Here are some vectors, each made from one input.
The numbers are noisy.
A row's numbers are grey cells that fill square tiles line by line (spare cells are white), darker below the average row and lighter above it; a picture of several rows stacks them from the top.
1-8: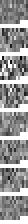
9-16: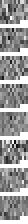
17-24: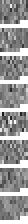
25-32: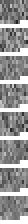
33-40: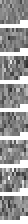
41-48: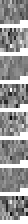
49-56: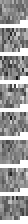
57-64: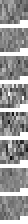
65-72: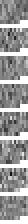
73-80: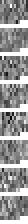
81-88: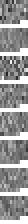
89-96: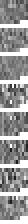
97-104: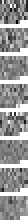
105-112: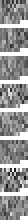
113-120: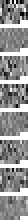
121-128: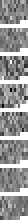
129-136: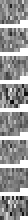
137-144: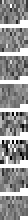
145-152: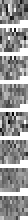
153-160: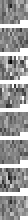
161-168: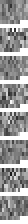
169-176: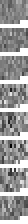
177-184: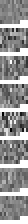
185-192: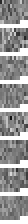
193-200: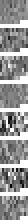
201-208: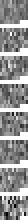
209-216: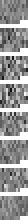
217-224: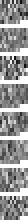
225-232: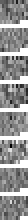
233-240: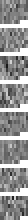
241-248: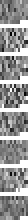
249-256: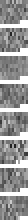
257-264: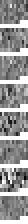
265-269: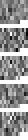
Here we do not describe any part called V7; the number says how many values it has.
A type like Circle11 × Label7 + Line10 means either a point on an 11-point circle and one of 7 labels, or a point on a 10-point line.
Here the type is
(Line9 + V7) × V7 + List2(Line5).
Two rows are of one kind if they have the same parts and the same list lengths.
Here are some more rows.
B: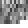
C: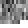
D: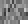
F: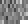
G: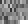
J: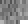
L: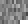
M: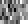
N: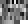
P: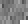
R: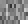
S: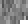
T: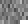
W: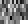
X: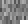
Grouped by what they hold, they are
B, R, W
C, F, M, P, S, T
D, L, N, X
G
J

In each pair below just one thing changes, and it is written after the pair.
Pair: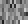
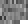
the value of V7
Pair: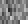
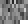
the value of V7
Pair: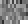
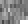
the value of V7
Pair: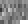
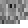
the place on the 9-point line
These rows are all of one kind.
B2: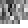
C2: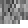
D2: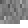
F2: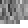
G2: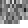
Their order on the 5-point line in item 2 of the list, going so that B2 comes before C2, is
B2, C2, G2, D2, F2.
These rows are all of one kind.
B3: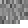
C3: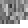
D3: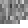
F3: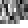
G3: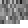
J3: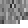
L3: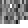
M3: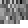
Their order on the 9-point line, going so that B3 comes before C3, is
B3, G3, F3, M3, C3, L3, J3, D3.
